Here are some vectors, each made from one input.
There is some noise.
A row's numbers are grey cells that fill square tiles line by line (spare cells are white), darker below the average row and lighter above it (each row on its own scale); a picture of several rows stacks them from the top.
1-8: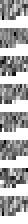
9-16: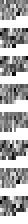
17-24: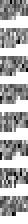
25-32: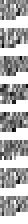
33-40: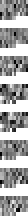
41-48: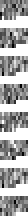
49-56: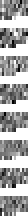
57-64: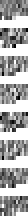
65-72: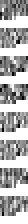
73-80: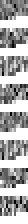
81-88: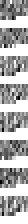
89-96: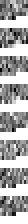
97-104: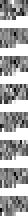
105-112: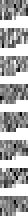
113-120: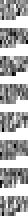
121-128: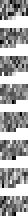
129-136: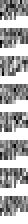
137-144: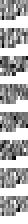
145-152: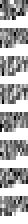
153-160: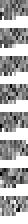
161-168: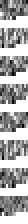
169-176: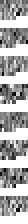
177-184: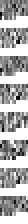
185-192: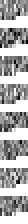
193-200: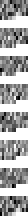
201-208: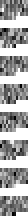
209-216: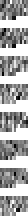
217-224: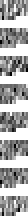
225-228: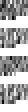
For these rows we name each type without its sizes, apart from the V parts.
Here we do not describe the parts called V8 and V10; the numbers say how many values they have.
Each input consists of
either a value of V8 and a value of V10, or a list of points on a line.
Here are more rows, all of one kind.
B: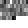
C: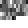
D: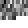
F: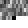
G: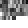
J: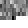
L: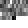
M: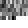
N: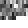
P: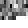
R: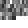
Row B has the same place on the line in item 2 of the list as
D, G, L and R.
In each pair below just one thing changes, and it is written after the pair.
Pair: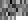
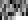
the value of V10
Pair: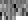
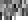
the value of V8
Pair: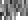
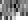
the value of V8
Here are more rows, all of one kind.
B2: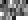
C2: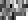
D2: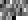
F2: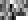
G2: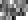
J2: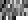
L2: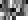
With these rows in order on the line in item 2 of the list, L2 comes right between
B2 and G2.
